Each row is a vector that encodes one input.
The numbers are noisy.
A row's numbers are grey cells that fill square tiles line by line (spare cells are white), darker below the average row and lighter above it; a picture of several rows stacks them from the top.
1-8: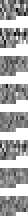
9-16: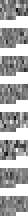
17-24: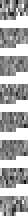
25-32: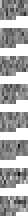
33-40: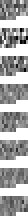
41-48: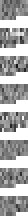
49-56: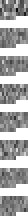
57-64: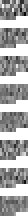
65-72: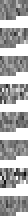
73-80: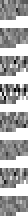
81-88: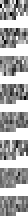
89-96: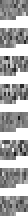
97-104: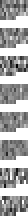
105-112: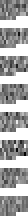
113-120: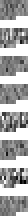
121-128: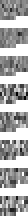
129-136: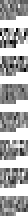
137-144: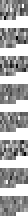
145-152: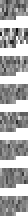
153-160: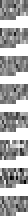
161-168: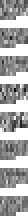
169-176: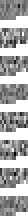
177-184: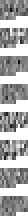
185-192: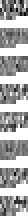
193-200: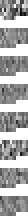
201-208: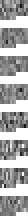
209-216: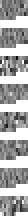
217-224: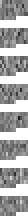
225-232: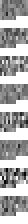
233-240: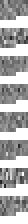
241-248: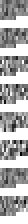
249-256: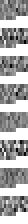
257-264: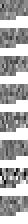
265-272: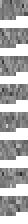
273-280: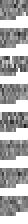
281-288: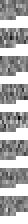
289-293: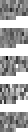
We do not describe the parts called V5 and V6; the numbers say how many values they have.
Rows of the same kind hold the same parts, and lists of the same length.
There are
5 kinds of row.
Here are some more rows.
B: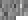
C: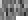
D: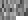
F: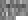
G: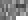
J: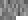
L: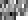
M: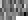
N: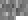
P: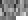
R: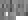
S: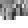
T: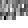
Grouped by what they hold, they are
B, J, P
C, M
D, F, G, N, R
L, T
S

